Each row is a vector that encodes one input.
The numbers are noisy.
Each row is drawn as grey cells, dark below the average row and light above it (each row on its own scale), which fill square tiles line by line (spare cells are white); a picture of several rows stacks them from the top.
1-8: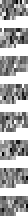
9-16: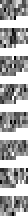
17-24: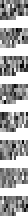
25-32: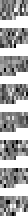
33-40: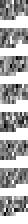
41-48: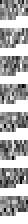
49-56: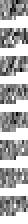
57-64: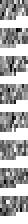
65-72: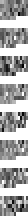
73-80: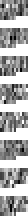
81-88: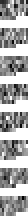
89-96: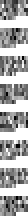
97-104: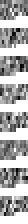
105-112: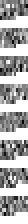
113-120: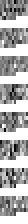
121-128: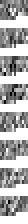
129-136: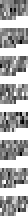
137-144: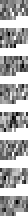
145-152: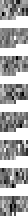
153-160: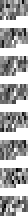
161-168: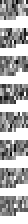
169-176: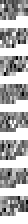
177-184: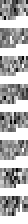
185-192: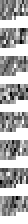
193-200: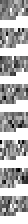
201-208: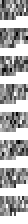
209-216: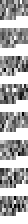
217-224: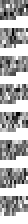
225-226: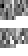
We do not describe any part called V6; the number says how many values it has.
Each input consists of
a point on a 10-point line, together with either a point on an 11-point circle, or a value of V6.
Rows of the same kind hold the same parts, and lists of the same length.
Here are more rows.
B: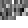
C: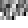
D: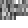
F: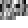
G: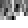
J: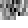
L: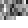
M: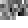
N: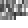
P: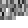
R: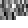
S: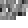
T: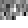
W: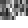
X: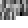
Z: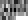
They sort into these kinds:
B, G, J, L, M, R, W, X, Z
C, D, F, N, P, S, T

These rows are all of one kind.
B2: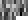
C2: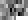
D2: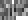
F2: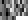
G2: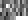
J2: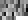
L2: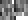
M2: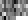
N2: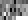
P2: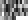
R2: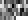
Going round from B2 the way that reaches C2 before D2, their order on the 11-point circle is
B2, J2, R2, C2, P2, M2, N2, L2, D2, F2, G2.
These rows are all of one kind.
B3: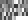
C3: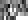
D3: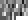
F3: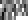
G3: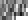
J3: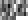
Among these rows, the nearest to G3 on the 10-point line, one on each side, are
D3 and J3.
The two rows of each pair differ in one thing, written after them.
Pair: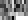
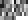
the place on the 10-point line
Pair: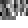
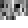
the place on the 10-point line
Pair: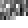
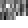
the place on the 11-point circle
